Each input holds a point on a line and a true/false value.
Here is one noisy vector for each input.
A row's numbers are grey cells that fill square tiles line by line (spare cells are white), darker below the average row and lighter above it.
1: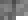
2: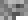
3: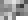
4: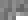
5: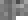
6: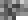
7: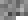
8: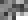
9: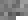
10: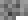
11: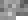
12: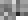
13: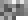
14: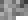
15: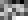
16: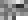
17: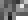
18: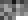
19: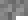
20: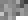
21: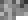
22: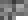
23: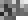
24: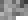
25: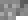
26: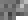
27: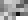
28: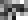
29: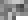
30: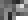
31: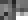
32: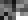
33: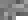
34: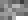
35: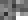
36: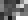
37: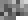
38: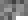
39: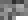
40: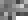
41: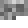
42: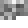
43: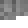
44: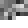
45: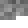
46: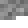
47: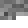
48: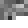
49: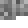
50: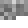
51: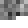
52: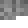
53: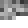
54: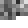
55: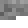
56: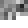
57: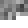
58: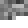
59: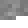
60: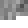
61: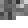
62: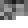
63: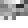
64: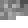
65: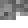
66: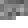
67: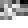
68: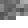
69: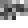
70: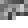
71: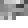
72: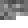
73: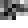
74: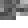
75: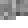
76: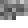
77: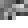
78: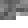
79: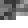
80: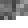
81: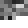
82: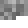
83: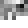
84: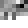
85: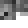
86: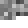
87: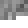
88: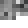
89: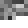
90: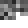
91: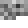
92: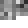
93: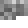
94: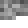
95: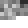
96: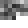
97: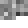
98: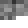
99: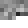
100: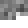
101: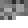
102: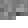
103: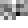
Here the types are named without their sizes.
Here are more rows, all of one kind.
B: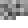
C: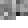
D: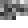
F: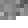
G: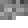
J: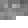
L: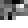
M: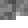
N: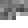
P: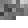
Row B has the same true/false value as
F, G, L and M.
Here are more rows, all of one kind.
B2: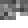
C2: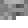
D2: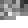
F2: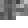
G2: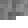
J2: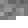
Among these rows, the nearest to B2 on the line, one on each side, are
D2 and F2.
